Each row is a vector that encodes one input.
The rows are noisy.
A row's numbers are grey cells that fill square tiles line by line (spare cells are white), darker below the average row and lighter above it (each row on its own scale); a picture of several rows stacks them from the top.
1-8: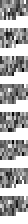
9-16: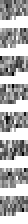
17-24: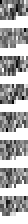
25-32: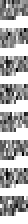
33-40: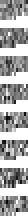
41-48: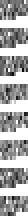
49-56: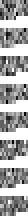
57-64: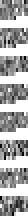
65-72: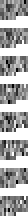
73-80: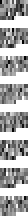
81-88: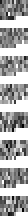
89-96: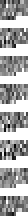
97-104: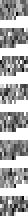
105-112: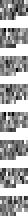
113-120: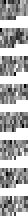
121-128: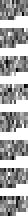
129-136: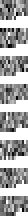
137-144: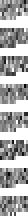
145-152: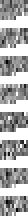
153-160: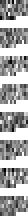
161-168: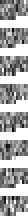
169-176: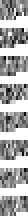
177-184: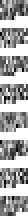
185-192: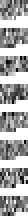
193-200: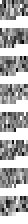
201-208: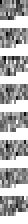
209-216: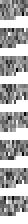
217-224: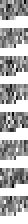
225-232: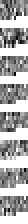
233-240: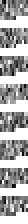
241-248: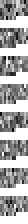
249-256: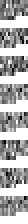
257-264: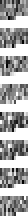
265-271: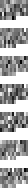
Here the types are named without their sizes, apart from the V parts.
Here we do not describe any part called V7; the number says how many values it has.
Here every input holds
either a point on a circle, or a true/false value and a value of V7.
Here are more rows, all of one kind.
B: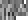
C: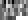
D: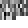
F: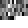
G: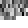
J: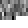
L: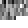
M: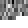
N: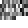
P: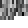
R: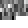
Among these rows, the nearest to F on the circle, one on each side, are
M and P.
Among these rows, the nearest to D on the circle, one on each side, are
B and N.
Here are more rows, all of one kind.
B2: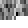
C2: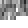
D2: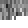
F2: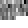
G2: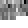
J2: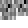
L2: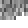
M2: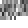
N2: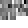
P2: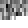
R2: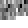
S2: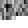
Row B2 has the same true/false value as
D2, P2 and S2.
